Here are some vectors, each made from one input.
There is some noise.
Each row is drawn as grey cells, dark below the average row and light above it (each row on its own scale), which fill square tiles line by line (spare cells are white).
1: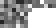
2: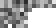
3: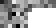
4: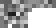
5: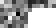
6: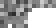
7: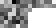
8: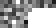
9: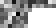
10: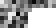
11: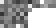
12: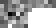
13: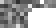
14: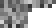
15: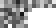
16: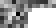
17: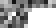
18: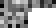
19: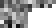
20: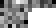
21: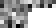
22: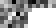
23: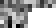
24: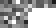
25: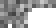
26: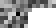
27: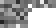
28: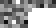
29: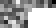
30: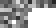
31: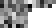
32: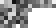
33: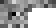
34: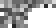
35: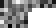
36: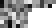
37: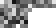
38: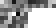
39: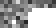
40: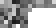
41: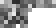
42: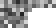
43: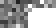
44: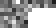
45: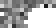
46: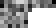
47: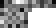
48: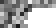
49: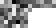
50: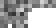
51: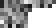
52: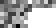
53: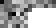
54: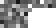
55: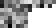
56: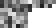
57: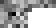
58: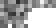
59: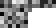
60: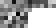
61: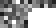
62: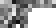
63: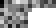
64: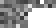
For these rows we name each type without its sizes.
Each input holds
a point on a line and a true/false value.
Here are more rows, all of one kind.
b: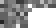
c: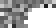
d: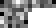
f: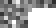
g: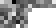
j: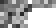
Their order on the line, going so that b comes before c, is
j, d, f, b, g, c.
